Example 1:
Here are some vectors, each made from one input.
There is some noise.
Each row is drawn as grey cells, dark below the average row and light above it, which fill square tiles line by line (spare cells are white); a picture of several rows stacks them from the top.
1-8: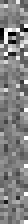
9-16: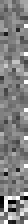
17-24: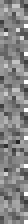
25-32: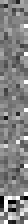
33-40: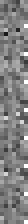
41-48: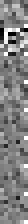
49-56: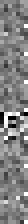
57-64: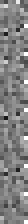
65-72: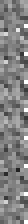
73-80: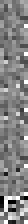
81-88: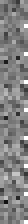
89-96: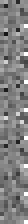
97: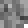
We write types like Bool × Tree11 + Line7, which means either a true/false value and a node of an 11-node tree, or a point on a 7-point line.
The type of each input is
List2(Line5).
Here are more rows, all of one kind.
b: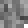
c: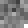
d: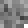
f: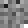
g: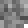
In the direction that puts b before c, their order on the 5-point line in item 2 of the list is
d, f, b, g, c.
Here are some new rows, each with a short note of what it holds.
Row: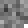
a list of two items
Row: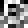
the empty list
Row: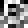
the empty list
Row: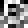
the empty list
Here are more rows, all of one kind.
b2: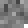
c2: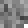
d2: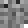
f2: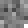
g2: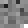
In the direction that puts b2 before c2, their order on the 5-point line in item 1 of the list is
d2, g2, b2, f2, c2.
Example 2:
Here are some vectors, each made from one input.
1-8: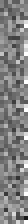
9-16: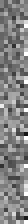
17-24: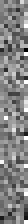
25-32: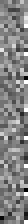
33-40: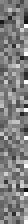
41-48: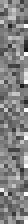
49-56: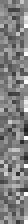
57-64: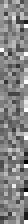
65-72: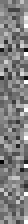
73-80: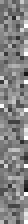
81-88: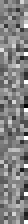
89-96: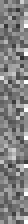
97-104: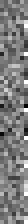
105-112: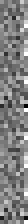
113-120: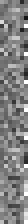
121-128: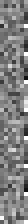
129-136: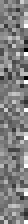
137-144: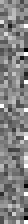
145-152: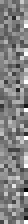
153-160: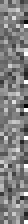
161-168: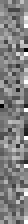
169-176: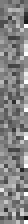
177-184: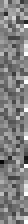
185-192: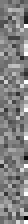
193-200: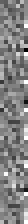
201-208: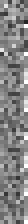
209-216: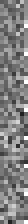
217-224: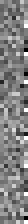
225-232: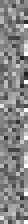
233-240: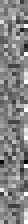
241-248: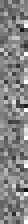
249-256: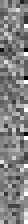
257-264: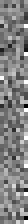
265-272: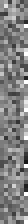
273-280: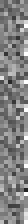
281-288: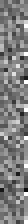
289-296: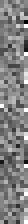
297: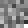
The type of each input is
Circle5 × (Line4 × Line4 + Unit).
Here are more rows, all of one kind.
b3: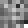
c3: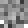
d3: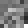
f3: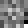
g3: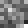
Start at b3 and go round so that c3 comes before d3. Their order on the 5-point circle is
b3, g3, c3, f3, d3.
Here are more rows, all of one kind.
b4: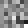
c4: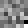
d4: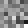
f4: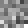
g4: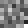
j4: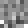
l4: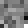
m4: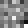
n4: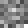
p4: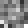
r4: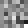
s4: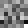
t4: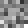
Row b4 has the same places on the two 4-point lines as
m4 and r4.
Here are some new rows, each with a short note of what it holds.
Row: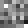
a point on a 5-point circle and a point on each of two 4-point lines
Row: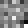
a point on a 5-point circle and a point on each of two 4-point lines
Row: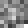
a point on a 5-point circle and a point on each of two 4-point lines
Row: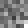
a point on a 5-point circle
